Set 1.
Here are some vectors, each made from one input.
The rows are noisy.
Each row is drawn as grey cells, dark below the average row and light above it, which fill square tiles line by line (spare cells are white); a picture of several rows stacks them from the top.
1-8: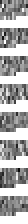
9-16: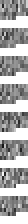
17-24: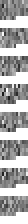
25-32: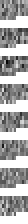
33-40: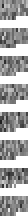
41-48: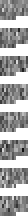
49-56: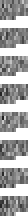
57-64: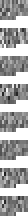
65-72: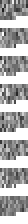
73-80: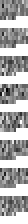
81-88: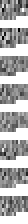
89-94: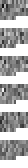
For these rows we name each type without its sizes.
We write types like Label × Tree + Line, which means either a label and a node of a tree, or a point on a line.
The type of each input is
Label + Line.
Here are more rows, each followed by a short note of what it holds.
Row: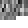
a label
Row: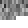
a label
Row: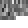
a label
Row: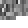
a point on a line
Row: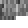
a point on a line
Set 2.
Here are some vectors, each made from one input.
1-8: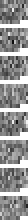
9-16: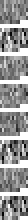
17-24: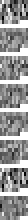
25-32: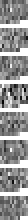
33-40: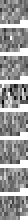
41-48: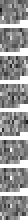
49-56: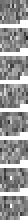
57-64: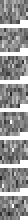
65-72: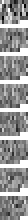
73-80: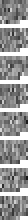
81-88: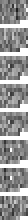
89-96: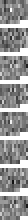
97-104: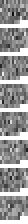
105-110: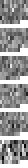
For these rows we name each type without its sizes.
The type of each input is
List(Circle).
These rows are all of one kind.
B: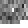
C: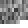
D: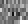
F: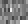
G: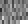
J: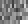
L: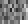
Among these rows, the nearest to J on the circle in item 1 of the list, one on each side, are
G and L.
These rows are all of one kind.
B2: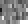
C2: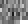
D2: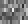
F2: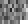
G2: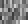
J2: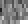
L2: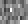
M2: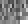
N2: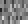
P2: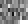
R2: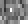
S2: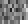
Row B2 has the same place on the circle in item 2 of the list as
F2, P2 and S2.
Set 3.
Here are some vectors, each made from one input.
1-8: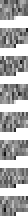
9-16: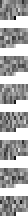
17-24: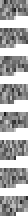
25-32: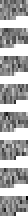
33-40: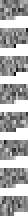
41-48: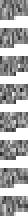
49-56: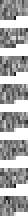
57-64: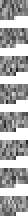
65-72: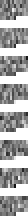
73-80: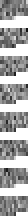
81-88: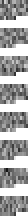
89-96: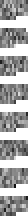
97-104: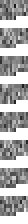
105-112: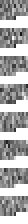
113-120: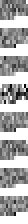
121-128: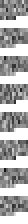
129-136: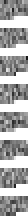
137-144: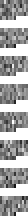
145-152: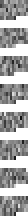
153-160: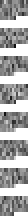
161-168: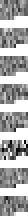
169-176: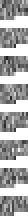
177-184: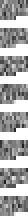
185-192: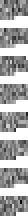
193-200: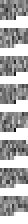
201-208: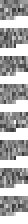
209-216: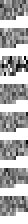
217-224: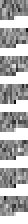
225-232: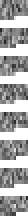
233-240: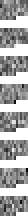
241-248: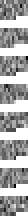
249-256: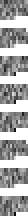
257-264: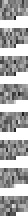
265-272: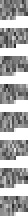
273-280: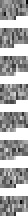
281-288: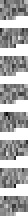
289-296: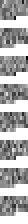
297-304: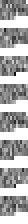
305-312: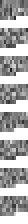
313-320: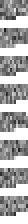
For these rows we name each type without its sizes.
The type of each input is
List(Circle).
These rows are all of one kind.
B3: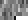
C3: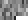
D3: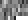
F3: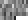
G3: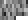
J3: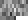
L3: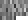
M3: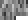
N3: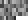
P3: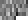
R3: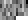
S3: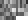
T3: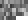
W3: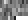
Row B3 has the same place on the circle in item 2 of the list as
D3, G3, M3 and W3.
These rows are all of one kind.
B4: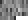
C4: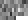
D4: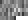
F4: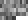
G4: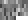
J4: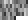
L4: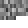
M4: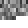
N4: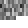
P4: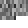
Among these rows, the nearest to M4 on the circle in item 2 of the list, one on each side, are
N4 and P4.
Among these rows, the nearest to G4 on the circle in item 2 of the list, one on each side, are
J4 and N4.
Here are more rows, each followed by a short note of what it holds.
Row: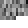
a list of two items
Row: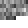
a list of two items
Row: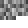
a list of two items
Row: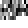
the empty list
